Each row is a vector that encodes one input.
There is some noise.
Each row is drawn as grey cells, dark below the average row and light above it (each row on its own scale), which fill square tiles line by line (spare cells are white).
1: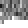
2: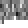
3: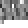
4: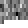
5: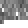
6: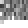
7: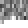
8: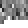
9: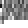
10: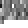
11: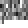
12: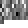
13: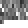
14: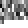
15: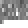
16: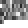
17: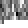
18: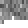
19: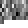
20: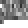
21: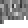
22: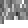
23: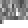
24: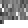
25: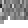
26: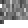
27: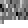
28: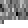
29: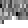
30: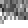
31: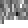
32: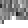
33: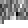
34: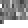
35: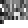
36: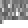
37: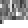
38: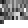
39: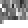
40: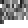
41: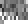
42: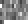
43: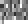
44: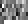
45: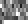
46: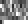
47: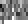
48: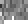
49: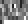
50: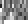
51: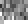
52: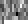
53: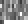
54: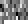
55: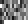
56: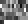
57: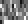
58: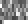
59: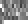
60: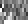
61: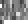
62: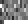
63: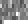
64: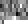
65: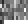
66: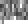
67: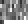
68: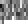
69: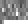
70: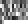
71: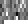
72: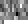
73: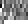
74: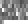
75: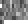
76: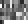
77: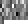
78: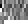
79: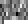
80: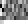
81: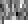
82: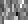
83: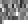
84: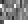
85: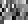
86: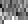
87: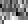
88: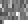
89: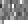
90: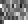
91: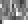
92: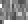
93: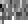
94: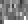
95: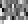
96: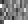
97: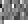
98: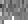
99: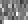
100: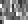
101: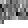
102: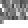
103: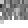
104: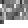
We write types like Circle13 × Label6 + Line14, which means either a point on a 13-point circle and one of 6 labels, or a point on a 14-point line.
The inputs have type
Bool × Line5 + Line6.
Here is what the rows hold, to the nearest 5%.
About 55% of them hold a point on a 5-point line and a true/false value. The rest hold a point on a 6-point line.
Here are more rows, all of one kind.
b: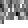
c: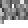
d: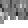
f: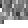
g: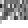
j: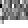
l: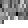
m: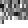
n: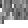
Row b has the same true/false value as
d, l and m.
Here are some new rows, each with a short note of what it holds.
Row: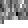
a point on a 5-point line and a true/false value
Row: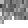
a point on a 5-point line and a true/false value
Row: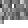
a point on a 5-point line and a true/false value
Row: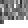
a point on a 6-point line
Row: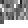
a point on a 6-point line
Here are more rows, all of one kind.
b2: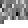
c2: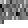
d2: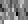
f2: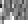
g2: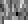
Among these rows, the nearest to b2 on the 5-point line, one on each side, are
d2 and f2.
